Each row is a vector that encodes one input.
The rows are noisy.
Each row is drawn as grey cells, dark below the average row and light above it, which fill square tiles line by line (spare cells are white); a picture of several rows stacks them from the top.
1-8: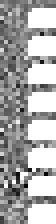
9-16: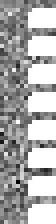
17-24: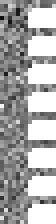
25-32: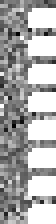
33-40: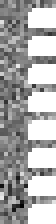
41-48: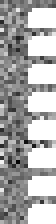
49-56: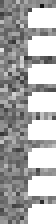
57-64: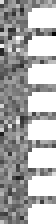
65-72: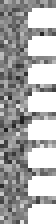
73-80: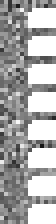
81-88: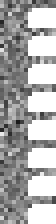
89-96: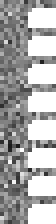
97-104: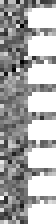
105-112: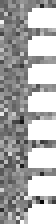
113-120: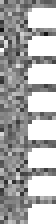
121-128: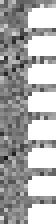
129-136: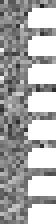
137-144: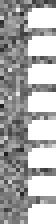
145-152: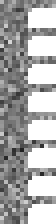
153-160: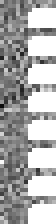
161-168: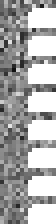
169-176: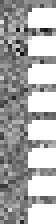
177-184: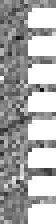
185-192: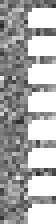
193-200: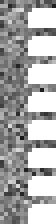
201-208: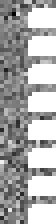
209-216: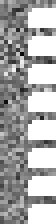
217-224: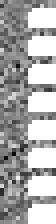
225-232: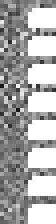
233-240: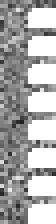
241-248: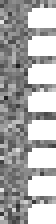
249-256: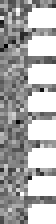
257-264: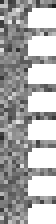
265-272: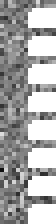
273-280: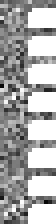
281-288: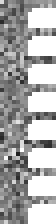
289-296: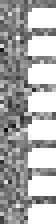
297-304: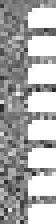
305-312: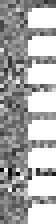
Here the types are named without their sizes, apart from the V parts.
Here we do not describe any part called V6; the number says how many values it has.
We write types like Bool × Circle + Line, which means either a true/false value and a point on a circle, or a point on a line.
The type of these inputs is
Bool × Tree + (Circle + Label) × V6 + Unit.
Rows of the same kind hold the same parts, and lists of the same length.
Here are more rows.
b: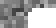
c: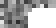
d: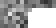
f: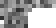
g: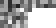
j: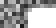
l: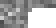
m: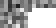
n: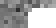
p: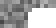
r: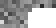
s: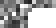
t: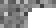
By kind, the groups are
b, f, r, t
c, n, p, s
d, j, l
g, m

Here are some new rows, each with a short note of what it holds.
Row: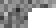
a label and a value of V6
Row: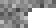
a label and a value of V6
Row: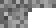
a label and a value of V6
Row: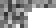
a fixed value
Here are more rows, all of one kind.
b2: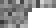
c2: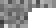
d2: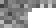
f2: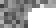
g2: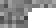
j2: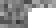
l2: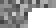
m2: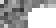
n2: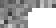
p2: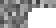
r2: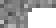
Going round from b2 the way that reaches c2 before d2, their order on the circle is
b2, r2, g2, c2, m2, d2, p2, f2, n2, j2, l2.
